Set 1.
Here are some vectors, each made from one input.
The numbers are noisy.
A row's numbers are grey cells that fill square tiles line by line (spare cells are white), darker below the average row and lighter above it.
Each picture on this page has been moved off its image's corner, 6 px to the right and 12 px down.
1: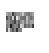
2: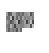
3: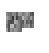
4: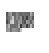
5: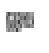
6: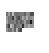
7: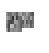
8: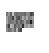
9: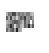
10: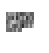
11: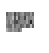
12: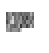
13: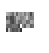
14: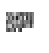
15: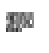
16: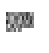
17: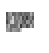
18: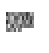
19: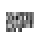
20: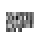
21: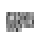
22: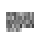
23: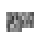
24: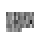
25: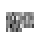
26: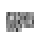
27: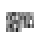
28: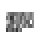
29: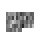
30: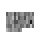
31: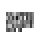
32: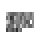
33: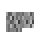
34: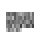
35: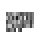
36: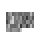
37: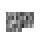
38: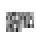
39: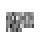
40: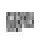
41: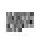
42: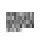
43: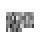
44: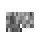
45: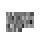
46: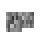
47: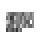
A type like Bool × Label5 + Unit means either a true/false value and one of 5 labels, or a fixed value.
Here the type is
Bool × Line7.
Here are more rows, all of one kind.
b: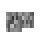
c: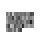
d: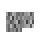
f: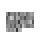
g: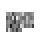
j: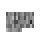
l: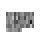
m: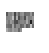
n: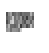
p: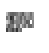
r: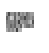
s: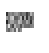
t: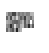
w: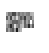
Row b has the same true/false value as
c, d and p.
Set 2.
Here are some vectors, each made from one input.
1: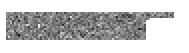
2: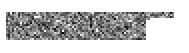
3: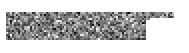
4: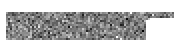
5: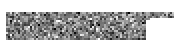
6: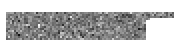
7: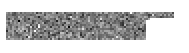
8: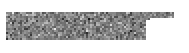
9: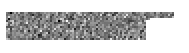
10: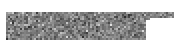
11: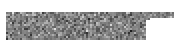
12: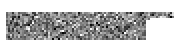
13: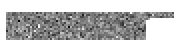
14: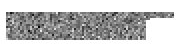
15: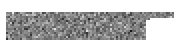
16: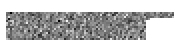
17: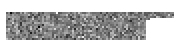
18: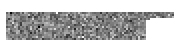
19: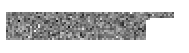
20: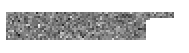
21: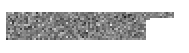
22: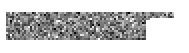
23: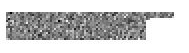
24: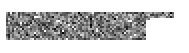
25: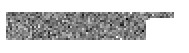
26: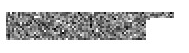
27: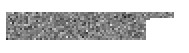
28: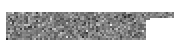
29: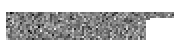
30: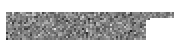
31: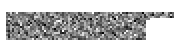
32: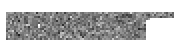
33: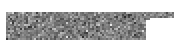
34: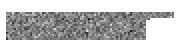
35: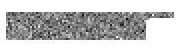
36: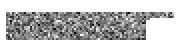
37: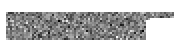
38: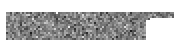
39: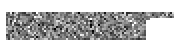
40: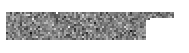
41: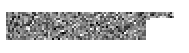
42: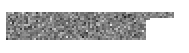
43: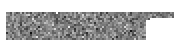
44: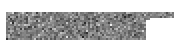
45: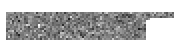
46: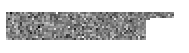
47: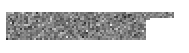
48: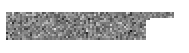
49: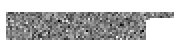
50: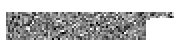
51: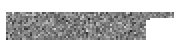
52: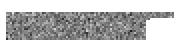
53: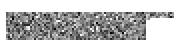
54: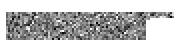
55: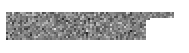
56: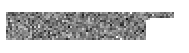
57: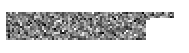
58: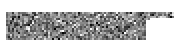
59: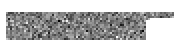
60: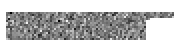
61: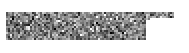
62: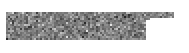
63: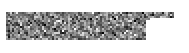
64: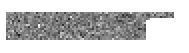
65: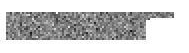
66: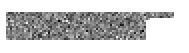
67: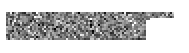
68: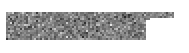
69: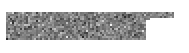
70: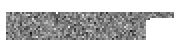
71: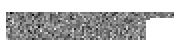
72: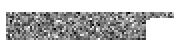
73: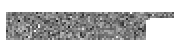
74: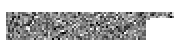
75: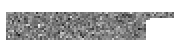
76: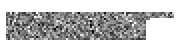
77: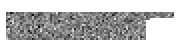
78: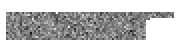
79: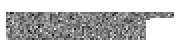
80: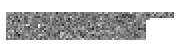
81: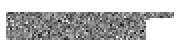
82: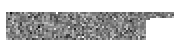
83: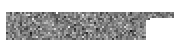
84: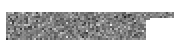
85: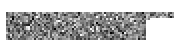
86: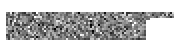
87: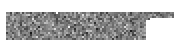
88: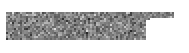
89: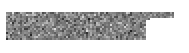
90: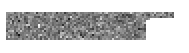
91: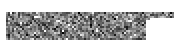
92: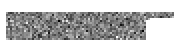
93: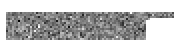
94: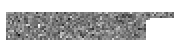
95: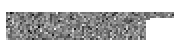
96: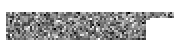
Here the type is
Circle10 + Line6.
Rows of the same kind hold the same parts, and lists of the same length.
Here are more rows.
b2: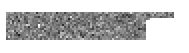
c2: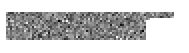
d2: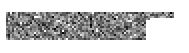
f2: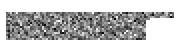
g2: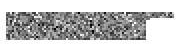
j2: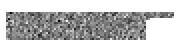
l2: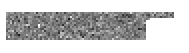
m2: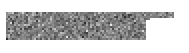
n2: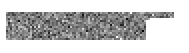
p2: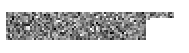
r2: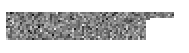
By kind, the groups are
b2, c2, j2, l2, m2, n2, r2
d2, f2, g2, p2

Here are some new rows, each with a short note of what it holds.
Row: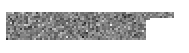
a point on a 10-point circle
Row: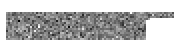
a point on a 10-point circle
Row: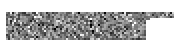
a point on a 6-point line
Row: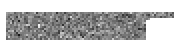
a point on a 10-point circle
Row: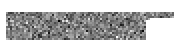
a point on a 10-point circle
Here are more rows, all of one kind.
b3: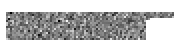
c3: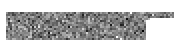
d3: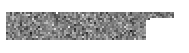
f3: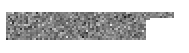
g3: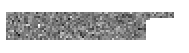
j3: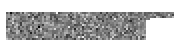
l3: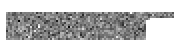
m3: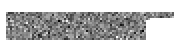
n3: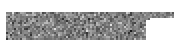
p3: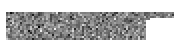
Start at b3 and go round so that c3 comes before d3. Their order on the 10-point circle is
b3, m3, c3, l3, g3, f3, n3, d3, j3, p3.
